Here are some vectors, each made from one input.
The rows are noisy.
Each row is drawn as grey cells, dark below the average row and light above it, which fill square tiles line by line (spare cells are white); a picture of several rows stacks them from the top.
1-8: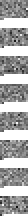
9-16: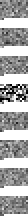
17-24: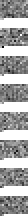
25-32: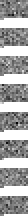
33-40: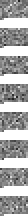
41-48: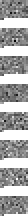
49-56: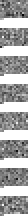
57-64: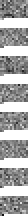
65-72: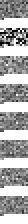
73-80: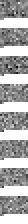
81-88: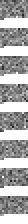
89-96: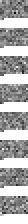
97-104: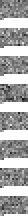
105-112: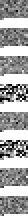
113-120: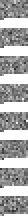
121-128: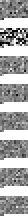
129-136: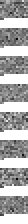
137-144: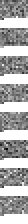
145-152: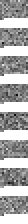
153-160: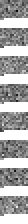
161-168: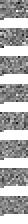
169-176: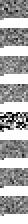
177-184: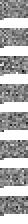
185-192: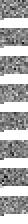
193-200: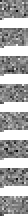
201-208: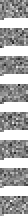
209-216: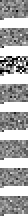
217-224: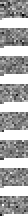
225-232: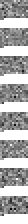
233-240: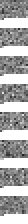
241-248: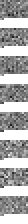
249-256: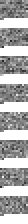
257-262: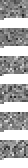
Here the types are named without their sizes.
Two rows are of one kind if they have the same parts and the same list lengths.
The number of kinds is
2.
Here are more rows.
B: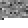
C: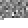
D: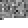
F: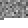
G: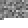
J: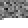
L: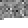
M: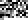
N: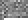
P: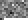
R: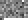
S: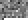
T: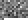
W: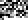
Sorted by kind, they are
B, C, D, F, G, J, L, N, P, R, S, T
M, W

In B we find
two labels and a true/false value.
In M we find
a fixed value.
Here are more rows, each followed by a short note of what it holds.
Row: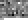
two labels and a true/false value
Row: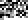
a fixed value
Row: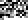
a fixed value
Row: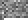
two labels and a true/false value
